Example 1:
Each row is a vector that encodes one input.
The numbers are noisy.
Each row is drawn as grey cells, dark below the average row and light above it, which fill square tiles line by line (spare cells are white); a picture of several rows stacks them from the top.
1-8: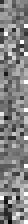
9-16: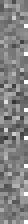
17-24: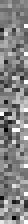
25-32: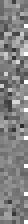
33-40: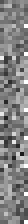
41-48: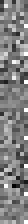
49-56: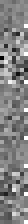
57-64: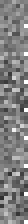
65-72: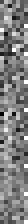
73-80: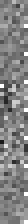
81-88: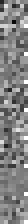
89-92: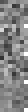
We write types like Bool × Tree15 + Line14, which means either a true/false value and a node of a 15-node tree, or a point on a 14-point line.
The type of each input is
Line9.
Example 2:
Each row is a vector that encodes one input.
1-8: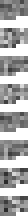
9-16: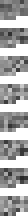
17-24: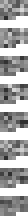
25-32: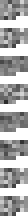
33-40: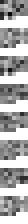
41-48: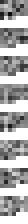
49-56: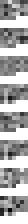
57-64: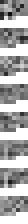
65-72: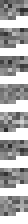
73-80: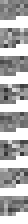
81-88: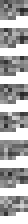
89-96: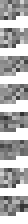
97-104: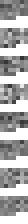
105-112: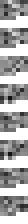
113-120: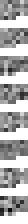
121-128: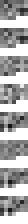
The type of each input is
Tree16.
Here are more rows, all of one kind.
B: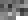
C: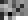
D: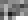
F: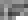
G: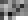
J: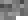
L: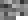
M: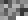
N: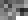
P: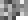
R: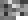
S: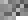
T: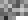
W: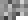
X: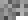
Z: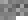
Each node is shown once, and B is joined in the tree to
J and N.
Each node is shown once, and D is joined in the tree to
F and G.
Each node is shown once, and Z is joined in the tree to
F, J, S and X.
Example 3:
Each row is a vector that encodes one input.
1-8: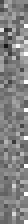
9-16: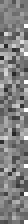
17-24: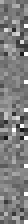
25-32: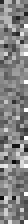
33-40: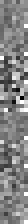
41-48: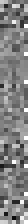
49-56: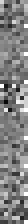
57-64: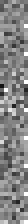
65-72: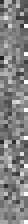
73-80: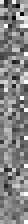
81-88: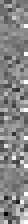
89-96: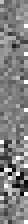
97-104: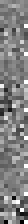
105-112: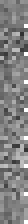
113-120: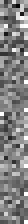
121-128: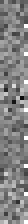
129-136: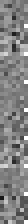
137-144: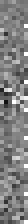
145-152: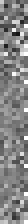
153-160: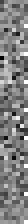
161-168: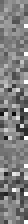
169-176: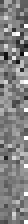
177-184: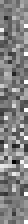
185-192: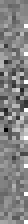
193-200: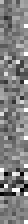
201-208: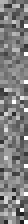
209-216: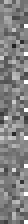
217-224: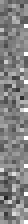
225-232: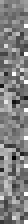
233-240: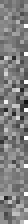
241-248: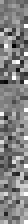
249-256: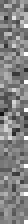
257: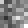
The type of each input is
Line13.
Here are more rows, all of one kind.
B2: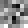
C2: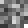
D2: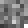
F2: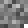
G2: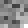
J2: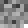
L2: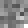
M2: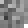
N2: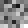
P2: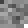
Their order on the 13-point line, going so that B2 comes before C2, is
L2, G2, B2, M2, F2, P2, D2, C2, J2, N2.
